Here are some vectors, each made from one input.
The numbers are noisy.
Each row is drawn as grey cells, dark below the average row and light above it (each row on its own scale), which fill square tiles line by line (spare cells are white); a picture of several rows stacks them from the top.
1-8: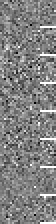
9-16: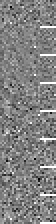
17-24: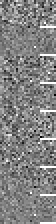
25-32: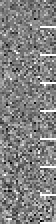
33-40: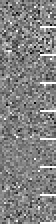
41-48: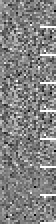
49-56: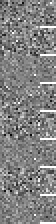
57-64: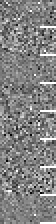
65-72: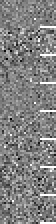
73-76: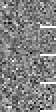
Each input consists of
a list of up to two points on a 7-point line.
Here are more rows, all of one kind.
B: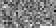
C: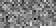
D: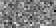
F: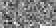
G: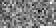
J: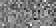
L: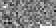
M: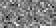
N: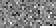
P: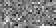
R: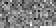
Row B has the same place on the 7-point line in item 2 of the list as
G and R.
